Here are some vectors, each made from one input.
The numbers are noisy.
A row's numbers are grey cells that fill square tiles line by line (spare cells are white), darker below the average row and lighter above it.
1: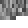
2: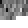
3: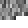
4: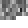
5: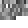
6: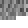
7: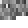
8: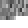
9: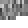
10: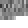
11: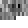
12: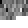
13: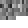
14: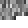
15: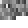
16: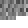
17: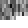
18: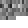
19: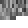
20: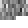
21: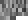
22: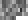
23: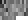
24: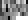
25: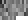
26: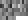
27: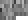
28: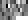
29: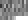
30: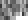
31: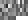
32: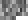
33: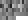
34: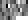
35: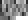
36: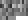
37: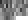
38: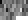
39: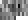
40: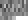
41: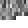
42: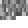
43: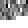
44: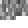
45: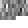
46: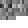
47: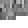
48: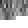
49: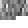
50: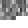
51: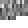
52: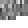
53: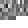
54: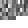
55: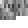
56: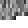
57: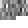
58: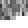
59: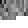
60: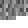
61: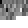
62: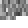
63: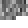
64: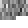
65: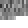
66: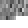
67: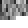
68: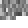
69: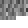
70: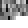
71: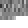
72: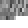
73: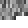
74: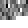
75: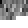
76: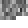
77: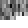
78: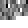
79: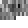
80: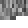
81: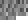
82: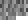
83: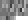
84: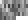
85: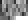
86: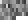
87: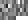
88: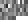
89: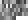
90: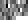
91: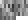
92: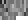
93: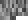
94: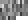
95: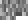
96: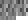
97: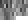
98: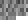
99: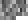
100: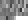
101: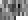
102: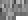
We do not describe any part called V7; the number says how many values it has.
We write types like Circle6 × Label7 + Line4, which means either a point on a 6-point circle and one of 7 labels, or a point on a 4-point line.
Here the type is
Bool × (Line6 + V7).
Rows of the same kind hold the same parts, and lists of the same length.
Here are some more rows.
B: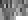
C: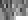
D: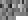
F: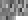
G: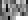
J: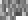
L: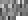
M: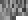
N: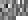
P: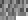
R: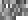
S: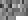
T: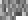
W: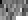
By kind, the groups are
B, C, D, F, J, M, P, R, S, T, W
G, L, N

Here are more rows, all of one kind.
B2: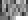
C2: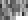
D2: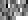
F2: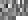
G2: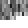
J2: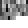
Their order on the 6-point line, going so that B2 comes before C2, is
D2, F2, J2, B2, C2, G2.
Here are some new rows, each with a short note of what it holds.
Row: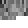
a true/false value and a value of V7
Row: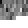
a true/false value and a value of V7
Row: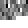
a point on a 6-point line and a true/false value
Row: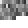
a true/false value and a value of V7
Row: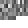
a point on a 6-point line and a true/false value
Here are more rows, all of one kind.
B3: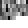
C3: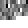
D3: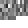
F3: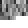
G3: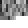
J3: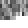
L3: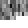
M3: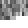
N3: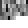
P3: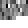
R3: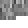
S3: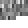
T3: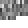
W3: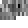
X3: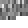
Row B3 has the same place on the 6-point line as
N3, S3, T3 and X3.
